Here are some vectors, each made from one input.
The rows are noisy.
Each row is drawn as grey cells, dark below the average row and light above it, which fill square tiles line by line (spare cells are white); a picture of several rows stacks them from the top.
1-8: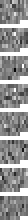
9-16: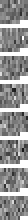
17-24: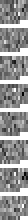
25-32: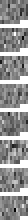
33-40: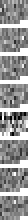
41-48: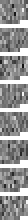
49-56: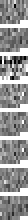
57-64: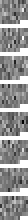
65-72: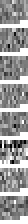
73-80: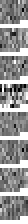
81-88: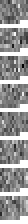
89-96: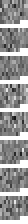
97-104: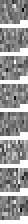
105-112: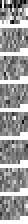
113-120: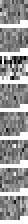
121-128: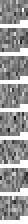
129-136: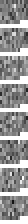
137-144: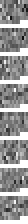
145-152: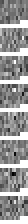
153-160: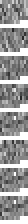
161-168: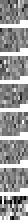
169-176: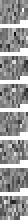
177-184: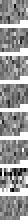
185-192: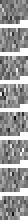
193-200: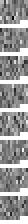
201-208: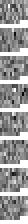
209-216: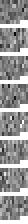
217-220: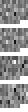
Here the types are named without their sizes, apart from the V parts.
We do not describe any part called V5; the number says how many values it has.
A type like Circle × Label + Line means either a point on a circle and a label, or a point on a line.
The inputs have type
Label × Tree × V5 + Unit.
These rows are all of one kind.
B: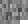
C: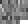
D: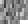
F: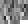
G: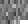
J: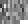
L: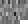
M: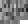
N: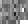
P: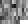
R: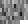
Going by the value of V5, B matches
D and M.
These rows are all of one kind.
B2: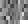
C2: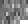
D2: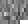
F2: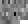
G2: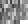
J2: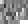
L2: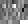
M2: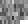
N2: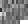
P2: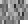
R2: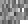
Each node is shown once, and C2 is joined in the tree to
D2 and M2.
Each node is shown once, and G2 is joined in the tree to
M2.
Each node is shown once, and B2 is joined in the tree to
J2 and N2.
